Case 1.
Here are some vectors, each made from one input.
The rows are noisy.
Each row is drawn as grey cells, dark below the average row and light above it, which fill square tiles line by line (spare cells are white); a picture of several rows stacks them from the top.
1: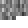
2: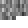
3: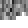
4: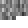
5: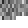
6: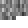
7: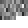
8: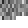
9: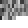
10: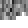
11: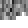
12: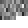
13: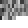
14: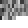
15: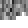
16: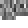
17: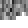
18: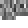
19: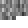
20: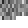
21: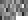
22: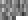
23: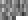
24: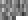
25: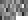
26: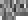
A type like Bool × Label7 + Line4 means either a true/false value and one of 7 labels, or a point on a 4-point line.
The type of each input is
Circle6.
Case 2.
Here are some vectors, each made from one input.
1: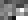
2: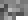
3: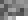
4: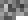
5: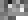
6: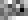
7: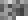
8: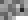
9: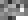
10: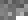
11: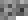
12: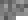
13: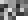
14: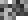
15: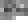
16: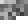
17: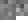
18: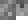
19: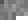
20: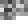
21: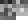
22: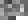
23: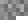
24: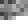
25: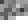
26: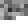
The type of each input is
Line3 × Line5.
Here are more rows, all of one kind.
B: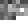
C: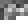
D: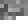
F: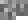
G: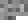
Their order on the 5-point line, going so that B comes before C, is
F, G, B, D, C.
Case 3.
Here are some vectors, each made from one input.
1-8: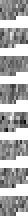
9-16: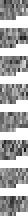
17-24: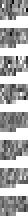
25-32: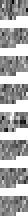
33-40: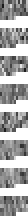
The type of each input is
Tree9.
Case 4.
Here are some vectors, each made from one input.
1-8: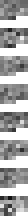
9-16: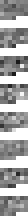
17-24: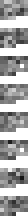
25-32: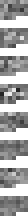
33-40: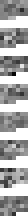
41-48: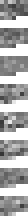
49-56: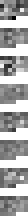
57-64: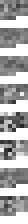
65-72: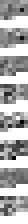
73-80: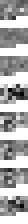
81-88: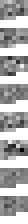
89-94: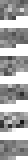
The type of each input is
Line5.
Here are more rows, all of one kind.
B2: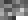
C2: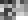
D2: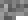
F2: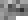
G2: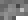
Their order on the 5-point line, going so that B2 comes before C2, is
G2, B2, C2, F2, D2.
